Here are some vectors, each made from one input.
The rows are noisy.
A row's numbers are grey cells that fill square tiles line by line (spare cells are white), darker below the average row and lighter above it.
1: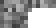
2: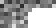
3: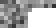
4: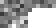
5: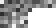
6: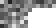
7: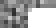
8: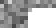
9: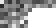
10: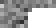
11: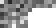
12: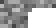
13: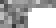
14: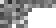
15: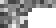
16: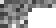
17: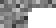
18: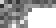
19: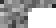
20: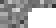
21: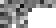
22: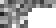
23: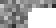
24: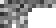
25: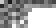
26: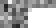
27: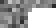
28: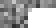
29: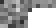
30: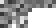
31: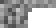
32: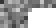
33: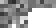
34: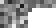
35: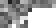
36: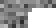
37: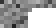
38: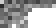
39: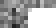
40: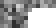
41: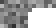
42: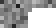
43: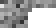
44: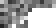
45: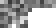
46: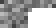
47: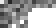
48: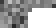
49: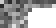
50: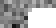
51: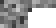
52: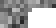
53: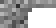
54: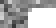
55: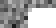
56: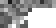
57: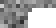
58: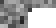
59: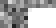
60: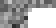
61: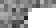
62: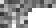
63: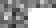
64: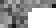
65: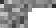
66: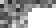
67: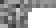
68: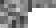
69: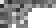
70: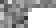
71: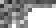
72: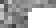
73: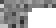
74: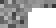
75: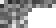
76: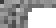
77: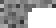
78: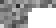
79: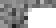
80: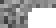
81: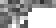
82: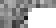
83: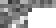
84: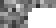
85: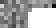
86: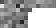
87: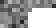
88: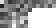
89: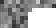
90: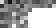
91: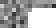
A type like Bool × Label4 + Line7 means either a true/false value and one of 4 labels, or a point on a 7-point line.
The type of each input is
Bool × Label9 + Line6.
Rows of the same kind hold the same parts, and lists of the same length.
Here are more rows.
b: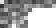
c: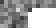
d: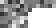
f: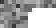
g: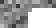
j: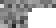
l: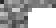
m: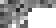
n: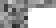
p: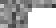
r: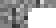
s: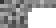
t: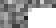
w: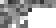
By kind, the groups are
b, d, m, w
c, f, g, j, l, n, p, r, s, t

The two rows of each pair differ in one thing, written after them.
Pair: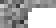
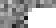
the true/false value
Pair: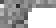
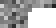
the label
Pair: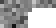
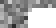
the label
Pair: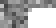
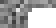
the label
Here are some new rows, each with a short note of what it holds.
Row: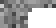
one of 9 labels and a true/false value
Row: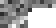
a point on a 6-point line
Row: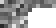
a point on a 6-point line
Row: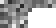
a point on a 6-point line
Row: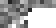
a point on a 6-point line
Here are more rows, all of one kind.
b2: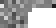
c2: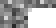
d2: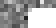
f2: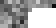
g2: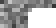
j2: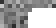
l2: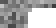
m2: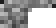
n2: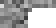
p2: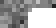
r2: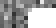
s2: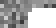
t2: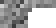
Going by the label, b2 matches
c2, l2, r2 and s2.
